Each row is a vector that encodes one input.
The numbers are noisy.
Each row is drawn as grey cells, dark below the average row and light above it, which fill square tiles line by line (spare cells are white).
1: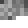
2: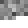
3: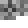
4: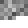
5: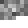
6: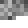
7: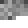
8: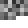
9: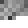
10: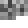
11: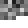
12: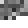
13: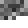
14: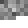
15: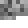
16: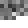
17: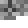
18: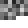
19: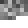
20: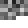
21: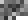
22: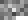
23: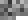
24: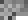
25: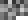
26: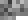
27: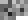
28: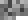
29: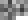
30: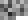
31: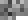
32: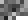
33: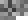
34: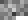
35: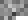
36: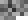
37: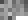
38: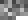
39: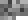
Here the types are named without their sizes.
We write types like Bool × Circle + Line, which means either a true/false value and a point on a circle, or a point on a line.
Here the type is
Bool × Line.
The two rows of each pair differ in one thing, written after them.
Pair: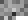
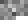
the place on the line
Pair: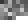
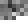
the true/false value
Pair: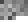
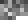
the place on the line
